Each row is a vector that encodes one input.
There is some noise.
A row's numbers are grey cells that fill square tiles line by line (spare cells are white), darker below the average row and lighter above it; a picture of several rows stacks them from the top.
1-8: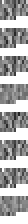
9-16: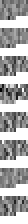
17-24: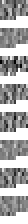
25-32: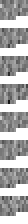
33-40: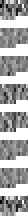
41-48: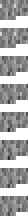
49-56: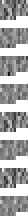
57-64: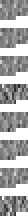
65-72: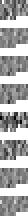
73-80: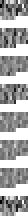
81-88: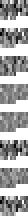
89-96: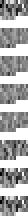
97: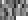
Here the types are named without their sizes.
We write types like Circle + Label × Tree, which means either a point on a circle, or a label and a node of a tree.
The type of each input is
Bool × (Tree + Unit).
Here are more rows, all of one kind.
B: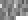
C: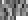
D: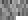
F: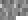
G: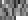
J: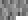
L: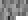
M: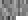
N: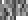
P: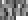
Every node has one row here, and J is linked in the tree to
C, L, M and P.
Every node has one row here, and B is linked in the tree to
N.
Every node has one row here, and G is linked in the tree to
L.
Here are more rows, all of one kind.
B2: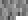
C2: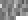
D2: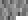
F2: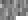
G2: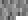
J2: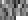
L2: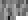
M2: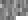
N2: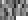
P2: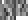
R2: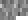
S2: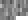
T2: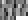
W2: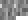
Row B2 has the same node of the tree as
D2, G2 and N2.
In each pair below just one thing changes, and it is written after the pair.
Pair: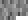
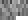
the node of the tree
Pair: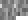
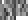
the true/false value
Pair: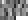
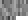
the true/false value
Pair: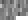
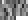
the true/false value
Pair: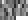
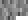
the true/false value
